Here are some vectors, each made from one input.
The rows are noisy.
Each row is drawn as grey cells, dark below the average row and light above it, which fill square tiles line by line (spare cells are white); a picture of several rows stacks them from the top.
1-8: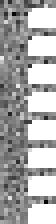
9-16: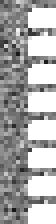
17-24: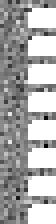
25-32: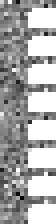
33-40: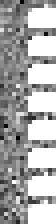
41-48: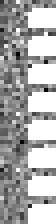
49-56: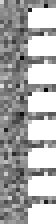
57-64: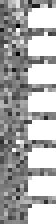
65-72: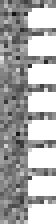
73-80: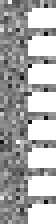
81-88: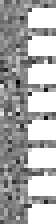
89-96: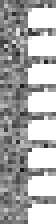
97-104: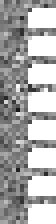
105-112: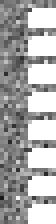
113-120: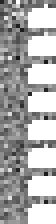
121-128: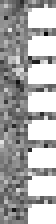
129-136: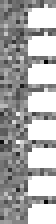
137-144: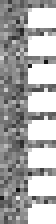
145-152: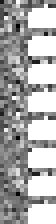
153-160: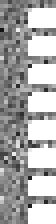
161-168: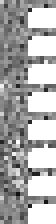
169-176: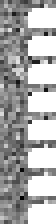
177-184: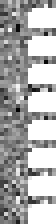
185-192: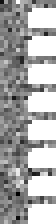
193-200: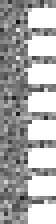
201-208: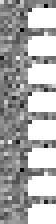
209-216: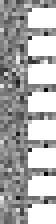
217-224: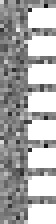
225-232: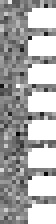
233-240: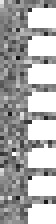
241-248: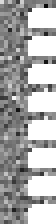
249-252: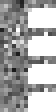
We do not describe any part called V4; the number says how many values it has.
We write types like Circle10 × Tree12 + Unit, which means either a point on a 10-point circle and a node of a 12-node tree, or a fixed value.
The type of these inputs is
Line13 + Line14 + V4.
